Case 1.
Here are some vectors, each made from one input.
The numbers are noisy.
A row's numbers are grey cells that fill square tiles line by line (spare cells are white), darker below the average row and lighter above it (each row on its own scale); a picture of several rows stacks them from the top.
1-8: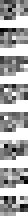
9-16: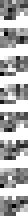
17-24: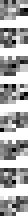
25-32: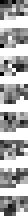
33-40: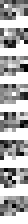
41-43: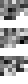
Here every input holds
either a fixed value, or three true/false values.
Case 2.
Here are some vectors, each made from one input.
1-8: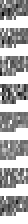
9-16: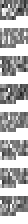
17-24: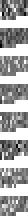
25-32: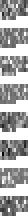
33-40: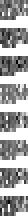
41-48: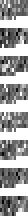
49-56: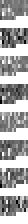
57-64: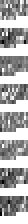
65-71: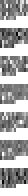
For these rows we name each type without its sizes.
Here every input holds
a point on a line.
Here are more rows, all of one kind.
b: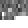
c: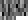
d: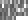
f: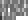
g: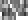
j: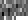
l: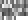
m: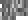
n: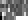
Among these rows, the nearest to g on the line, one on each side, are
l and m.
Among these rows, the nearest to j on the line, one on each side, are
c and n.
